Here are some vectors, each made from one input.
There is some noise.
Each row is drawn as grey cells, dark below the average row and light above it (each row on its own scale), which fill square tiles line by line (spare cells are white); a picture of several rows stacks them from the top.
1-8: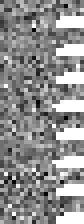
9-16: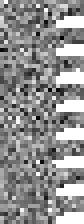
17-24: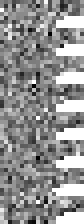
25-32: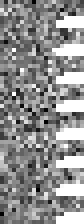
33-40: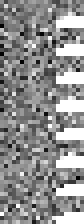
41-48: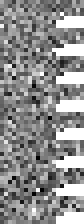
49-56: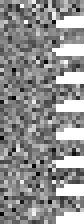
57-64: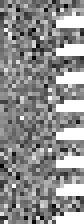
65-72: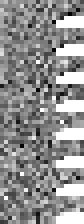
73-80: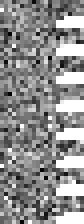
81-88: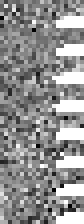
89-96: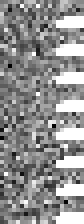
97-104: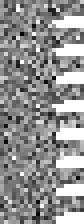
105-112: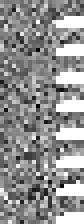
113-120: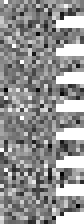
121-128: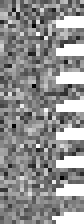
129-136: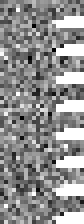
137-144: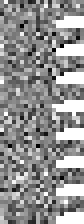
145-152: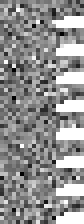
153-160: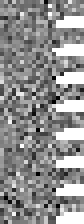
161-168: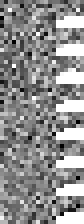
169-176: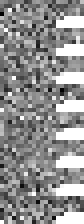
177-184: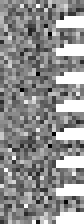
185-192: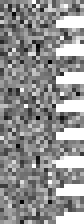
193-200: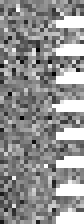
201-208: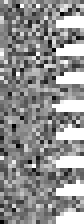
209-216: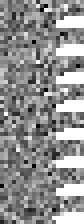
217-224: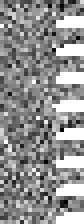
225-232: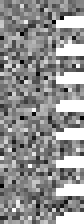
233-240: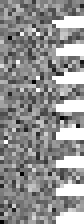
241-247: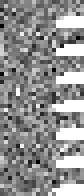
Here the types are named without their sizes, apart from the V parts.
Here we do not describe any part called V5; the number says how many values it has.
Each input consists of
a list of items, each a true/false value and a value of V5.
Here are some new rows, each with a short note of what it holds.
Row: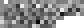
a list of one item
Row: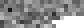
a list of two items
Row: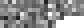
the empty list
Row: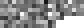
the empty list
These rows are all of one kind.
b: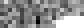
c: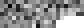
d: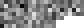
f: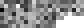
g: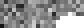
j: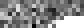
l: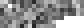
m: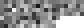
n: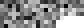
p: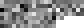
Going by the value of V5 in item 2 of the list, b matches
f, l, m and p.
